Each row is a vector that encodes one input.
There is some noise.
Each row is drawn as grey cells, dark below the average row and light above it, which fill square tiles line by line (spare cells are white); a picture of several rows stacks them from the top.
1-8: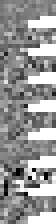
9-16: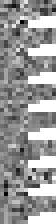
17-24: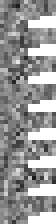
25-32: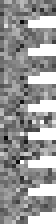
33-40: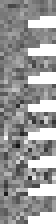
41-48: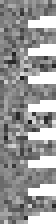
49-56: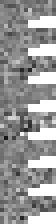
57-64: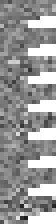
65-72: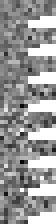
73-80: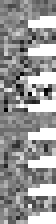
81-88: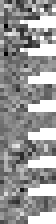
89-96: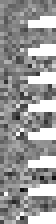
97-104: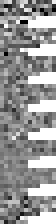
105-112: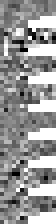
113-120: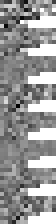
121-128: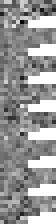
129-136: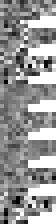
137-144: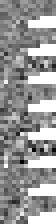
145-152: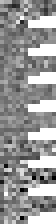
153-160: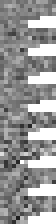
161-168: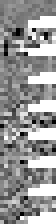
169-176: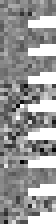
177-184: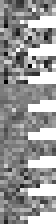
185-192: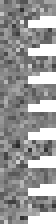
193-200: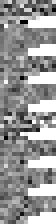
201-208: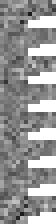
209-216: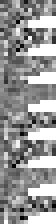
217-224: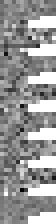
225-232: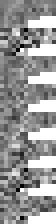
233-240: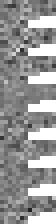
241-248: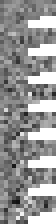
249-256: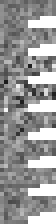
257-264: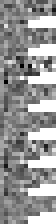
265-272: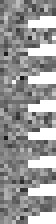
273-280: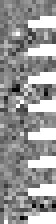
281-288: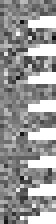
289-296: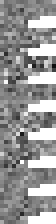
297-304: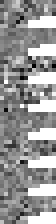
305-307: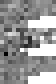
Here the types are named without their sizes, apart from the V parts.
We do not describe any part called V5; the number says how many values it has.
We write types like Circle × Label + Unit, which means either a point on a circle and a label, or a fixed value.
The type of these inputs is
Bool × (Label × (Label + Line) + V5).
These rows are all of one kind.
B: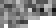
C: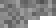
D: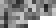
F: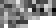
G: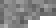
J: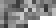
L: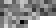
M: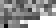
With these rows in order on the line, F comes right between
D and M.
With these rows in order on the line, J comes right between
C and D.
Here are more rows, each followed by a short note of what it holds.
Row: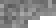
a label, a point on a line and a true/false value
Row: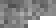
two labels and a true/false value
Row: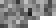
a true/false value and a value of V5
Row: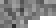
a true/false value and a value of V5
